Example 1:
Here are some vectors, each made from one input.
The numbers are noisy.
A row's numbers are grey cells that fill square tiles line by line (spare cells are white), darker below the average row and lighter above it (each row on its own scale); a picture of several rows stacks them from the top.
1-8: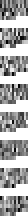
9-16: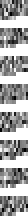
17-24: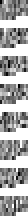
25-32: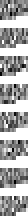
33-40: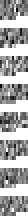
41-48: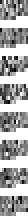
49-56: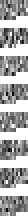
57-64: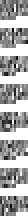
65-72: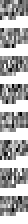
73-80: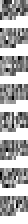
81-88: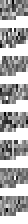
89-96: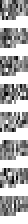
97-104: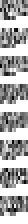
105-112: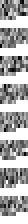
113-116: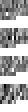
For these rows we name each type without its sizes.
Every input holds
a label.
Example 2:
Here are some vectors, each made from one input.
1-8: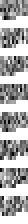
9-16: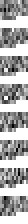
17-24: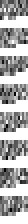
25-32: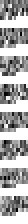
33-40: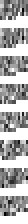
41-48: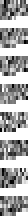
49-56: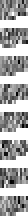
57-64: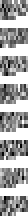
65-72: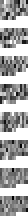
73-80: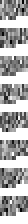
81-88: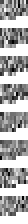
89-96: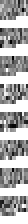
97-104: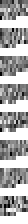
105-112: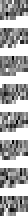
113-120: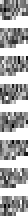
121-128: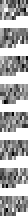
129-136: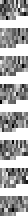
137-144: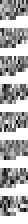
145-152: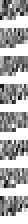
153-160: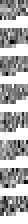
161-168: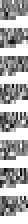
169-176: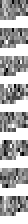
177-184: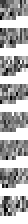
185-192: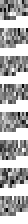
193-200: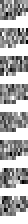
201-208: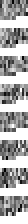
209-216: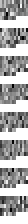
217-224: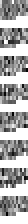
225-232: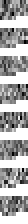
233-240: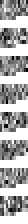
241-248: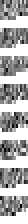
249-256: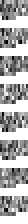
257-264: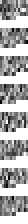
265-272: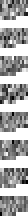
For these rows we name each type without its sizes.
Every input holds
a label.
